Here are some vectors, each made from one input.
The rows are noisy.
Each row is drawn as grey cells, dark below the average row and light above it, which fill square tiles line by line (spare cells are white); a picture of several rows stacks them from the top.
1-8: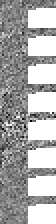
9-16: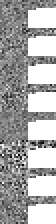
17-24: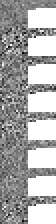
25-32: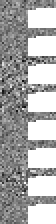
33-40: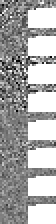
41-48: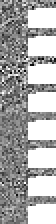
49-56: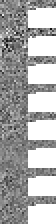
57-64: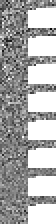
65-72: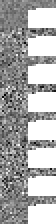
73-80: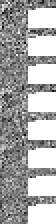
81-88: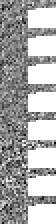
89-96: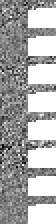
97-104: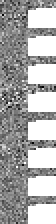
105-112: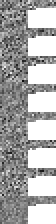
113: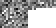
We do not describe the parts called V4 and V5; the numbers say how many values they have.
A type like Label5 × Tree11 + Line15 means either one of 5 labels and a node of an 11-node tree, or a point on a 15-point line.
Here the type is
Bool × Line6 × V4 × V5.
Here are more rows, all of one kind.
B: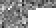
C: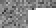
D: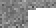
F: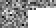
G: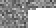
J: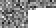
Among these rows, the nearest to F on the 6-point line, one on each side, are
B and G.
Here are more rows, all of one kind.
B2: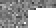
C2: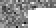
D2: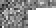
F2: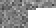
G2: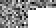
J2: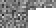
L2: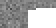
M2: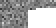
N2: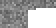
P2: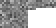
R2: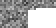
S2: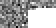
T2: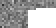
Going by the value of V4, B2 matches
N2, R2 and T2.
